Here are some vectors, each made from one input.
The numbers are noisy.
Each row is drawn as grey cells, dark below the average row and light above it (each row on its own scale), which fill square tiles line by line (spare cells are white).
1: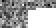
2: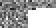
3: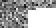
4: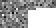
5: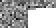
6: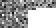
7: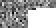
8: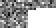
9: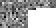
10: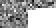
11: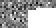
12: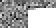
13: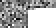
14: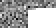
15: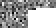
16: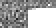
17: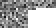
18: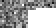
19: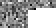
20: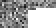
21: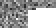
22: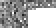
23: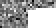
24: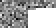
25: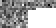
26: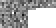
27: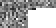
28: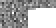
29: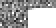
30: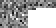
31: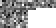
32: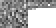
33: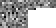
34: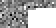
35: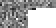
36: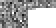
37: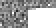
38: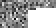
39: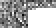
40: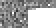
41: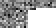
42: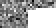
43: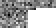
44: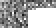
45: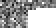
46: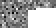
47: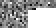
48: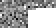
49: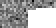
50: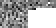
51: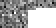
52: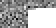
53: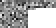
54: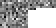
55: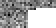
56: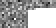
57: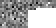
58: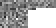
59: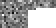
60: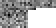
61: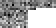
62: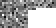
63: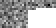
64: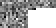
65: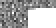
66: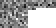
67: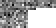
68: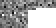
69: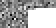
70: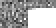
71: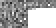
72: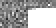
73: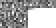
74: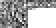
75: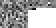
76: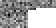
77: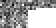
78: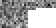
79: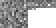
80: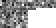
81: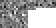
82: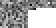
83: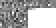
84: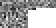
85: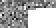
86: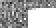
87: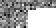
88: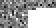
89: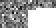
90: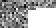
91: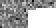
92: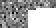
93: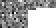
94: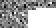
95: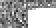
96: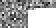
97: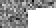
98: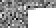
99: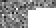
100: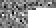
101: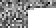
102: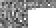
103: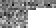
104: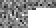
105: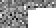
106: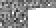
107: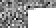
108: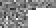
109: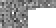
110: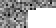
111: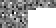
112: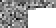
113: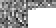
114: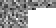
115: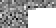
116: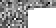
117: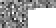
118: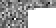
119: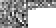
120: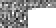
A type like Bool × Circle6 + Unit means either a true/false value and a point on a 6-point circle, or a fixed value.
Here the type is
(Bool × Bool × Bool + Line4) × Line4 + List2(Line5).
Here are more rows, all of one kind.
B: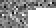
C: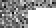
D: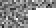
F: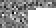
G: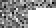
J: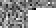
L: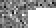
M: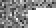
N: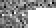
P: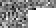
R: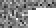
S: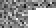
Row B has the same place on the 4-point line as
F and P.
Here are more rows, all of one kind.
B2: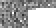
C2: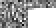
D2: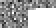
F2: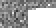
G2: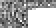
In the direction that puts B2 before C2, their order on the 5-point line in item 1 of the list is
F2, B2, D2, G2, C2.
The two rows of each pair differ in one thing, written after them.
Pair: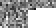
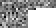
the place on the 4-point line
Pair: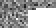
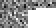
the place on the 4-point line
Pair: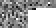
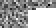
the place on the 4-point line
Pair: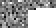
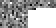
one of the three true/false values
